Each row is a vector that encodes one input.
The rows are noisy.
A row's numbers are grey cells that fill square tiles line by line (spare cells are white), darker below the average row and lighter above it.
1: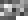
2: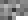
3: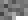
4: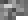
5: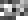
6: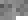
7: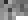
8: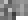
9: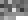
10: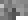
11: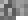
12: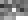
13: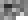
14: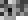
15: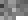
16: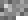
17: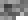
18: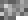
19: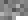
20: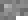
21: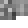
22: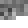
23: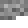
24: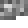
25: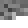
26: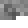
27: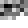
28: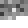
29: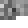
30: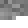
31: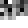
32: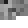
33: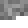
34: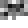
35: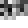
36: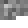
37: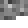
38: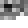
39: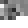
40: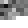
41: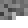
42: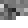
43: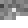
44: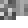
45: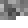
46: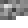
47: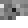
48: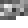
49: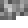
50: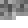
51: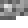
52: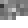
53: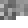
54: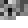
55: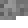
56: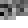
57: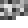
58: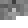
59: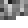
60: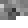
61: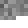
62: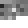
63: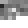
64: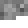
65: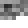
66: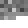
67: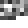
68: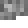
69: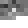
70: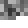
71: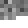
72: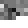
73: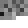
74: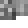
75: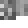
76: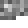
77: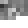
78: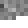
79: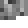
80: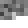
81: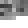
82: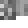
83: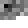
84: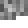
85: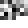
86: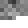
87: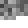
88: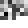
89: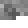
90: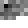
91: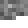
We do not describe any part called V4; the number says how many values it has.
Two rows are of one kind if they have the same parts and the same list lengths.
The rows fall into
3 kinds.
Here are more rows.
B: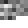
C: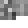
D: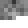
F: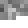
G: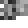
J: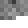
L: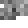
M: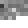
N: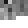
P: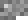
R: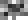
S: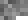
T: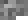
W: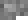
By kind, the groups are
B, D, F, J, M, N, P, S, T, W
C, G, L
R

